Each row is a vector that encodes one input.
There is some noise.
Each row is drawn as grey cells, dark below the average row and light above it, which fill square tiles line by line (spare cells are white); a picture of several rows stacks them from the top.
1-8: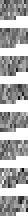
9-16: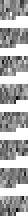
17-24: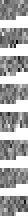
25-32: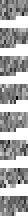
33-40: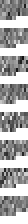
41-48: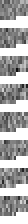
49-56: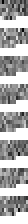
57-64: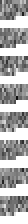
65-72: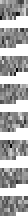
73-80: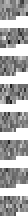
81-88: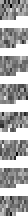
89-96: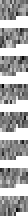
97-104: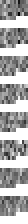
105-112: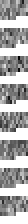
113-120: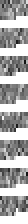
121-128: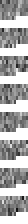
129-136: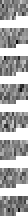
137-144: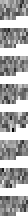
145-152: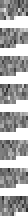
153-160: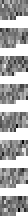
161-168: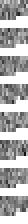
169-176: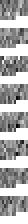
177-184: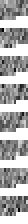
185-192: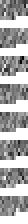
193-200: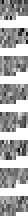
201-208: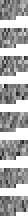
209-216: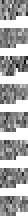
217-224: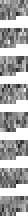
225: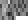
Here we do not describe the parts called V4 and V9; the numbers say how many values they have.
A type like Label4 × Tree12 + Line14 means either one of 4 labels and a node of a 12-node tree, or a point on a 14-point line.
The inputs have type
Bool × (Line8 + V4) + Line5 + V9.
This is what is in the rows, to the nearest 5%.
About 20% of them hold a point on a 5-point line. About 50% of them hold a true/false value, together with either a point on an 8-point line, or a value of V4. The rest hold a value of V9.
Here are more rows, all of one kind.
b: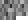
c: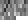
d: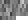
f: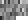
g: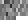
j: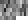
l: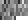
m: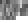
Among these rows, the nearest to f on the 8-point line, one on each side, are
d and g.
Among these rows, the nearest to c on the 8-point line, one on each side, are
b and j.
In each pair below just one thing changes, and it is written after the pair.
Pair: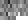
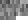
the true/false value
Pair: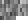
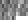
the place on the 8-point line
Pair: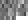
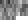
the place on the 8-point line
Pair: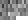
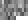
the place on the 8-point line
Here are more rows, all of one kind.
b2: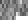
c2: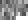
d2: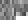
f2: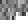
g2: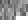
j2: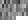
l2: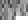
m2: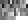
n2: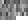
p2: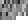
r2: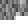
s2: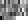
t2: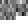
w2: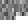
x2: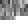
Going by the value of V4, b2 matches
j2, n2, p2 and t2.
